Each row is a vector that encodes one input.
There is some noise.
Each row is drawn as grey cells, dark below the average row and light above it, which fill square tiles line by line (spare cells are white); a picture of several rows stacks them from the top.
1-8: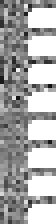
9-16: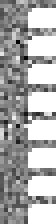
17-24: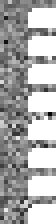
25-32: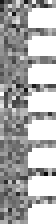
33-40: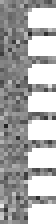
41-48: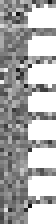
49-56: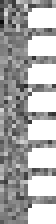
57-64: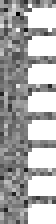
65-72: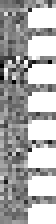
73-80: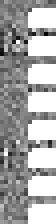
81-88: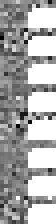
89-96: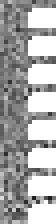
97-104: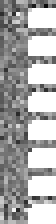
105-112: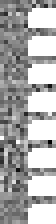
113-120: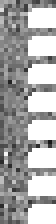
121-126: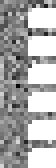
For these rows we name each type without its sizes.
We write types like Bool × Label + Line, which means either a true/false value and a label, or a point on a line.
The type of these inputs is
(Bool × Bool × Bool × Bool × Bool + Line) × Line.
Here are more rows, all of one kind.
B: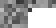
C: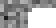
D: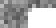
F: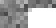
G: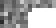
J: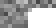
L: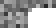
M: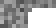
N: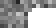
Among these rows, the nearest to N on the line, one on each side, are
G and J.
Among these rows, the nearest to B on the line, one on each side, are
F and M.
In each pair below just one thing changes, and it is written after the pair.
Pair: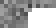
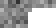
the place on the line
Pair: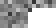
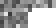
the place on the line
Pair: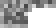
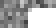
one of the five true/false values
